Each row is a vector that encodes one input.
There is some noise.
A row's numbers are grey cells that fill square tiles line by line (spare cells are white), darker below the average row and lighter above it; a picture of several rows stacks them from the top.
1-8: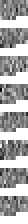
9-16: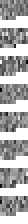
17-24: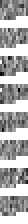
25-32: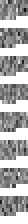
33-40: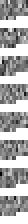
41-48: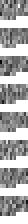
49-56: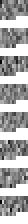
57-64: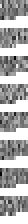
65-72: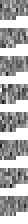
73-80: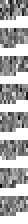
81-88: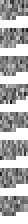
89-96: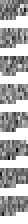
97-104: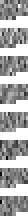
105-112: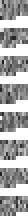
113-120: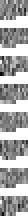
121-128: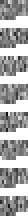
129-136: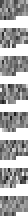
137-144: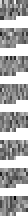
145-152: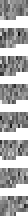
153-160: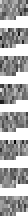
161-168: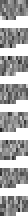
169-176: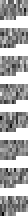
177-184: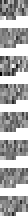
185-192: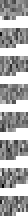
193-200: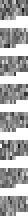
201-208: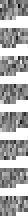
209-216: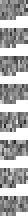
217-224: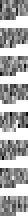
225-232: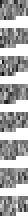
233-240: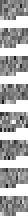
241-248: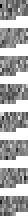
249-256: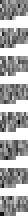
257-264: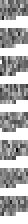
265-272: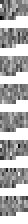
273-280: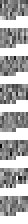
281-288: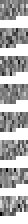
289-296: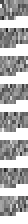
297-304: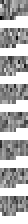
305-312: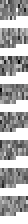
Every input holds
one of 9 labels, together with either a point on a 5-point line and a true/false value, or a point on a 10-point line.
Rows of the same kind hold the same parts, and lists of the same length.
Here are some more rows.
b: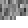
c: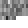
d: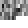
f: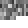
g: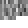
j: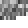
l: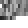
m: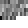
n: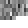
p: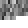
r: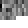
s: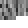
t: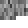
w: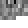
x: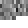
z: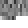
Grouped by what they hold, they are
b, g, j, l, m, n, p, t
c, d, f, r, s, w, x, z

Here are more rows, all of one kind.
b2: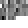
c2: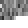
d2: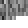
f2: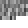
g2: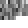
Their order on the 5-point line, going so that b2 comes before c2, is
f2, b2, g2, d2, c2.
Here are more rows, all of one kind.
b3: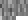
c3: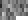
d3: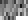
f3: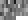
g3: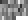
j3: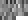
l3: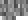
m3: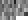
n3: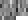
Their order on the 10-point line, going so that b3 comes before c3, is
m3, j3, f3, l3, d3, g3, b3, n3, c3.
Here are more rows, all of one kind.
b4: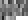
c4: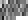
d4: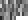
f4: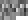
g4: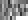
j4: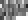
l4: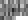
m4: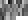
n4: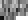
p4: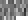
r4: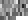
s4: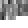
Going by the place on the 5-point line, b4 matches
l4 and n4.
